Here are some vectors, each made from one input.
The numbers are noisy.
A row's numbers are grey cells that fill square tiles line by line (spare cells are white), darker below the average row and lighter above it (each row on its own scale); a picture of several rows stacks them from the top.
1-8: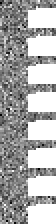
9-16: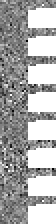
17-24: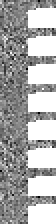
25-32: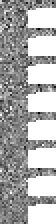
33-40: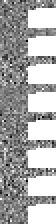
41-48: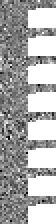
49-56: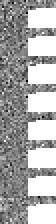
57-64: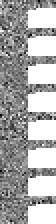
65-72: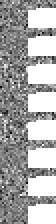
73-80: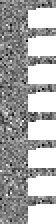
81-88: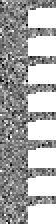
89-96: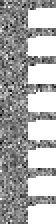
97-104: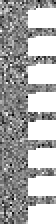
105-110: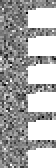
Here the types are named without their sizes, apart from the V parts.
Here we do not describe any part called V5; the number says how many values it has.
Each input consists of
a point on a line, together with either a point on a line, or a value of V5.
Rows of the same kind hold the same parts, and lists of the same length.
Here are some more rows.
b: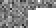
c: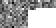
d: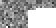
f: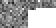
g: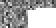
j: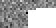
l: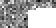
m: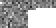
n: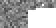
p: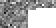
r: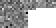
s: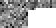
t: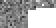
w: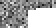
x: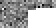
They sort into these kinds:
b, c, f, j, n, p, r, s, t, w, x
d, g, l, m

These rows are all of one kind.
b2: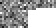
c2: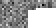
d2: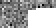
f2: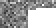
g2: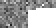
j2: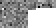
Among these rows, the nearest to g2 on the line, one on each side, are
d2 and f2.
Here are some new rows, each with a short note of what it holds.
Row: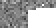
a point on a line and a value of V5
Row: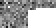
a point on a line and a value of V5
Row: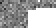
a point on a line and a value of V5
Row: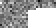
a point on each of two lines
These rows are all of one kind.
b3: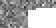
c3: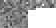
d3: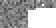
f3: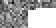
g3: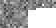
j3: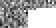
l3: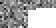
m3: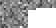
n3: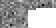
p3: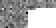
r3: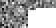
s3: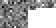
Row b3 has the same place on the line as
g3, j3, l3 and m3.
